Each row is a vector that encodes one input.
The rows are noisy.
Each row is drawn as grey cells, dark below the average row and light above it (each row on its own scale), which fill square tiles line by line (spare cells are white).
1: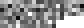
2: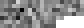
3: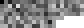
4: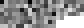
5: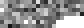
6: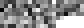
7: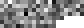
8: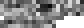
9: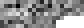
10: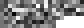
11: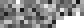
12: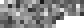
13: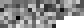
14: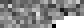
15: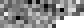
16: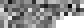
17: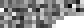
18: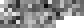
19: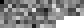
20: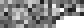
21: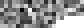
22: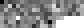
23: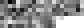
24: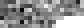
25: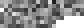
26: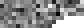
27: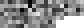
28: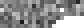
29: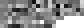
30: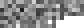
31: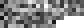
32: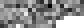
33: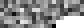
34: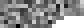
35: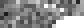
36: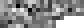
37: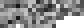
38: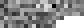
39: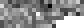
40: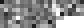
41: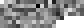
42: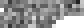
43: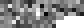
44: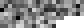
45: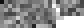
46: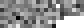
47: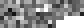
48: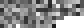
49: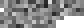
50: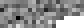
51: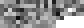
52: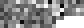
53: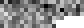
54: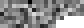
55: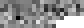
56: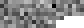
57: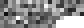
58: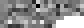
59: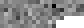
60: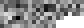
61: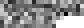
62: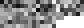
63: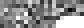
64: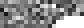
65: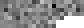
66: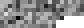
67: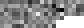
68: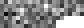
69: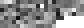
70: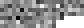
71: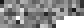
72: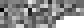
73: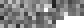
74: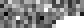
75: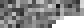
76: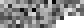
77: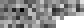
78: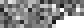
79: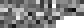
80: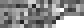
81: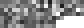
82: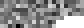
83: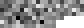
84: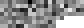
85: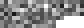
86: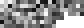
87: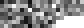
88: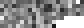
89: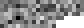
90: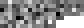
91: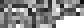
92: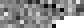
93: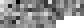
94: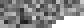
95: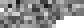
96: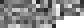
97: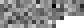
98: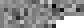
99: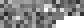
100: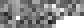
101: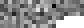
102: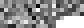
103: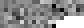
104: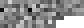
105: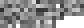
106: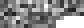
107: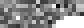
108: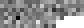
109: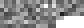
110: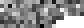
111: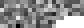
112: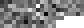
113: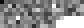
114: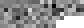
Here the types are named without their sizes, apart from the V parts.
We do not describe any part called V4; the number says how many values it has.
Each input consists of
a value of V4, together with either a label, or a point on a line.
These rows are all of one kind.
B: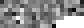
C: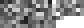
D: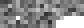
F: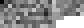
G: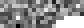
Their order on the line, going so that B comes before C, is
B, F, D, G, C.
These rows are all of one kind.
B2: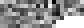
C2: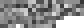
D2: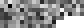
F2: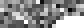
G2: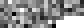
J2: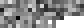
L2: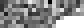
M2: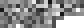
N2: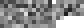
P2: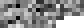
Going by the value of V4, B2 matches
J2 and L2.
